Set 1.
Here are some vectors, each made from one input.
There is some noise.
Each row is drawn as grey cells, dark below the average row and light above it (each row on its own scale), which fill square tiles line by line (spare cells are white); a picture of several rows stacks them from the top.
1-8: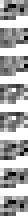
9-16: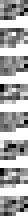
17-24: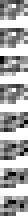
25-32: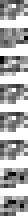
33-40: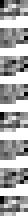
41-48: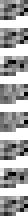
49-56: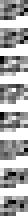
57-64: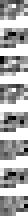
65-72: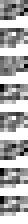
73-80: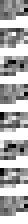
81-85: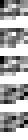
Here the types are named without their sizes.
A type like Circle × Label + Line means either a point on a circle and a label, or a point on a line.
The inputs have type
Line.
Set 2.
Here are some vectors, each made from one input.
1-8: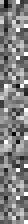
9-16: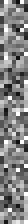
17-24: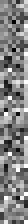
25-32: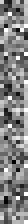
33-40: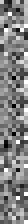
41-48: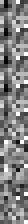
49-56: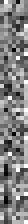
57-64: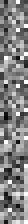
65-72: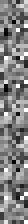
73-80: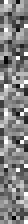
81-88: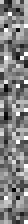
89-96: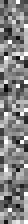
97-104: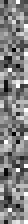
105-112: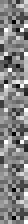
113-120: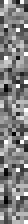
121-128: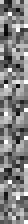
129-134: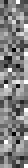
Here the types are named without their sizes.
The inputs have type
Line.
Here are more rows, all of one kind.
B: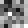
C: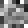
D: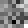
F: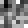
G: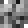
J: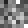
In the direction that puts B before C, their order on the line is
J, F, B, D, G, C.
